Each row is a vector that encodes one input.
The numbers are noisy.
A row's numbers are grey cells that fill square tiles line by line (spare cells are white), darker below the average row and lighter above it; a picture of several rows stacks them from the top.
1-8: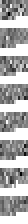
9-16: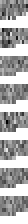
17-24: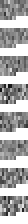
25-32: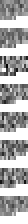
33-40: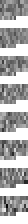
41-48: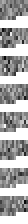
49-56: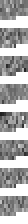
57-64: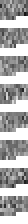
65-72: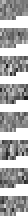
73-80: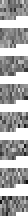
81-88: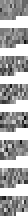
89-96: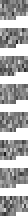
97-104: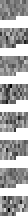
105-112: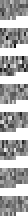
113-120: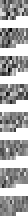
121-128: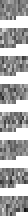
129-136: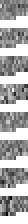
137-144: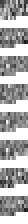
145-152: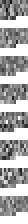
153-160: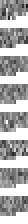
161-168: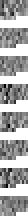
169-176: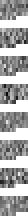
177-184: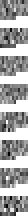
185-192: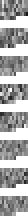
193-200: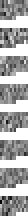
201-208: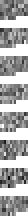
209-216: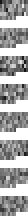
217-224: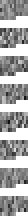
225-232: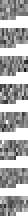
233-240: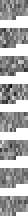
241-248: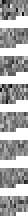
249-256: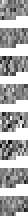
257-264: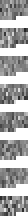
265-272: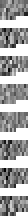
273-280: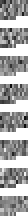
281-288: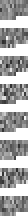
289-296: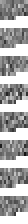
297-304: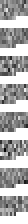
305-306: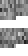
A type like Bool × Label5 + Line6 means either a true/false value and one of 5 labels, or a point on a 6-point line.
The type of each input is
List2(Line4 + Line7) + Tree10.
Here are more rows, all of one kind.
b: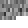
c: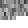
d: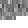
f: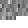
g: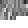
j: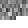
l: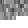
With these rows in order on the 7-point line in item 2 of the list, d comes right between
f and l.
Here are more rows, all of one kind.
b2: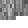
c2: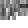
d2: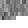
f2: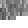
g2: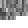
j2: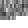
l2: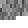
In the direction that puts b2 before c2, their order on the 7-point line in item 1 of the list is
d2, f2, g2, l2, b2, j2, c2.
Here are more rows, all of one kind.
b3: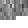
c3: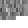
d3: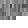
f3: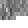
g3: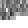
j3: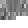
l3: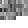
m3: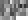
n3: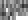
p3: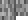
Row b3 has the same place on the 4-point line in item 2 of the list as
g3, m3 and p3.
